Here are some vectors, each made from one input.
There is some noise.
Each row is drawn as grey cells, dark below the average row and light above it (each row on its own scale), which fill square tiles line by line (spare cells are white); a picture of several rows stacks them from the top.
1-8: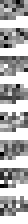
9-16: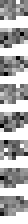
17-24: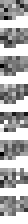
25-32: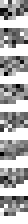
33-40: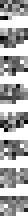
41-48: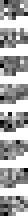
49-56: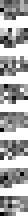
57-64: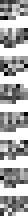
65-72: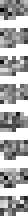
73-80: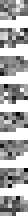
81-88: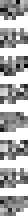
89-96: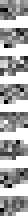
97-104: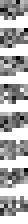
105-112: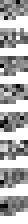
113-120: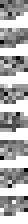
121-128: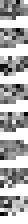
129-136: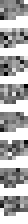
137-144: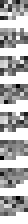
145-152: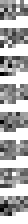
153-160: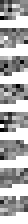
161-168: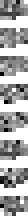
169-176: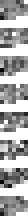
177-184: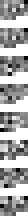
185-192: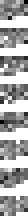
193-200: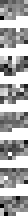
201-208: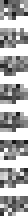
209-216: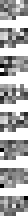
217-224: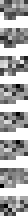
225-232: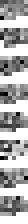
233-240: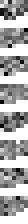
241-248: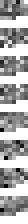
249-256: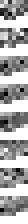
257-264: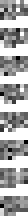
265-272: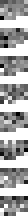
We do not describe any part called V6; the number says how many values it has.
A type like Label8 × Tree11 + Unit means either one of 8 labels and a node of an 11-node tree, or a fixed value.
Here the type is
List2(Bool × V6).
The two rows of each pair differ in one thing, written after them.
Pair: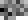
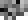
the value of V6 in item 2 of the list
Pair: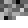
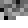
the value of V6 in item 2 of the list
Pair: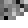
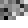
the true/false value in item 2 of the list
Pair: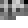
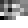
the value of V6 in item 1 of the list
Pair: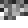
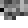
the value of V6 in item 1 of the list
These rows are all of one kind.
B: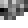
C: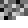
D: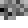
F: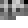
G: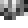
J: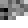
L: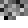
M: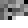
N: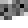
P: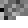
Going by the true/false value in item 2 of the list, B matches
G and N.
